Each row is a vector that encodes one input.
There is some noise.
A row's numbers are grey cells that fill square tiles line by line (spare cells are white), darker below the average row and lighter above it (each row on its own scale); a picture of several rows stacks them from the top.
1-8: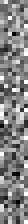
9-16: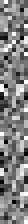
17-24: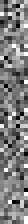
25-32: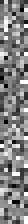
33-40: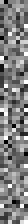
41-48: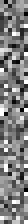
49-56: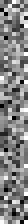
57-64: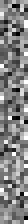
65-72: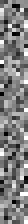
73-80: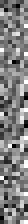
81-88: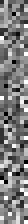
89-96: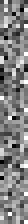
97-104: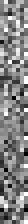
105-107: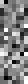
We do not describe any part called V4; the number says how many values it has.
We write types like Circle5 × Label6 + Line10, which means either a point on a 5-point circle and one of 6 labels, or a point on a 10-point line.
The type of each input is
Bool × V4 + List2(Line5).
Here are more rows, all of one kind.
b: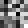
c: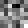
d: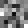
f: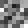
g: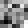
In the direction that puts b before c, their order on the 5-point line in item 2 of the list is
d, g, b, c, f.
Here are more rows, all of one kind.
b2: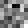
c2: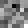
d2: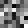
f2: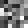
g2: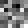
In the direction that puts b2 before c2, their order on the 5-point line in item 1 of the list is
f2, d2, b2, c2, g2.
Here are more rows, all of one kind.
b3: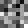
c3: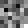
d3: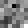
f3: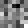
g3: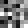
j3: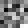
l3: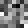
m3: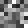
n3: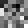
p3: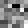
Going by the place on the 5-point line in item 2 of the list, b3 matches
d3, f3, j3 and l3.
